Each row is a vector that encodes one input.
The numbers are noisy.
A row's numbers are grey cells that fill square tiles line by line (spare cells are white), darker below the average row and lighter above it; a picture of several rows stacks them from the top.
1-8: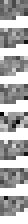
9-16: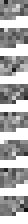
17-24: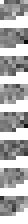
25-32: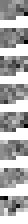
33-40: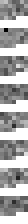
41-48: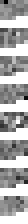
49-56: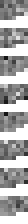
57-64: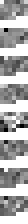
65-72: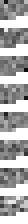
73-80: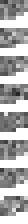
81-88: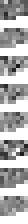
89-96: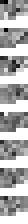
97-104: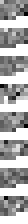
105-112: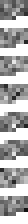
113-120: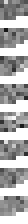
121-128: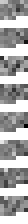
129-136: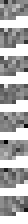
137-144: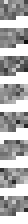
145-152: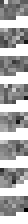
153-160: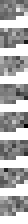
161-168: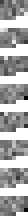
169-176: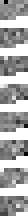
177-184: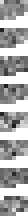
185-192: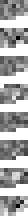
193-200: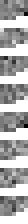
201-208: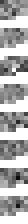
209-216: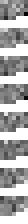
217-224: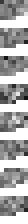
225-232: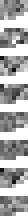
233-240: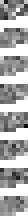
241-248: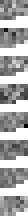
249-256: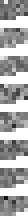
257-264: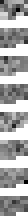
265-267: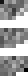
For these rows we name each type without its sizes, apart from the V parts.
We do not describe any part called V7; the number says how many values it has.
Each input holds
a list of items, each a true/false value and a value of V7.
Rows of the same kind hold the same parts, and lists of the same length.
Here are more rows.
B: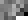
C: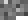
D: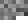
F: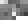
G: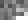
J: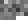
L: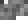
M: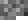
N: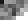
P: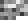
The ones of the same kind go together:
B, D, J, M
C, G, L, N
F
P

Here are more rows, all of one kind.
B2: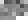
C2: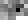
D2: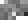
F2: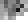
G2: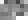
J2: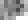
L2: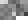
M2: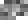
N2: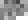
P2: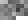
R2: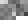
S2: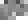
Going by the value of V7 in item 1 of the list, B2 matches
F2, M2 and P2.
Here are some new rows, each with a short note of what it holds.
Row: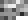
the empty list
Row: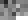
a list of three items
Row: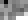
a list of three items
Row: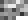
the empty list
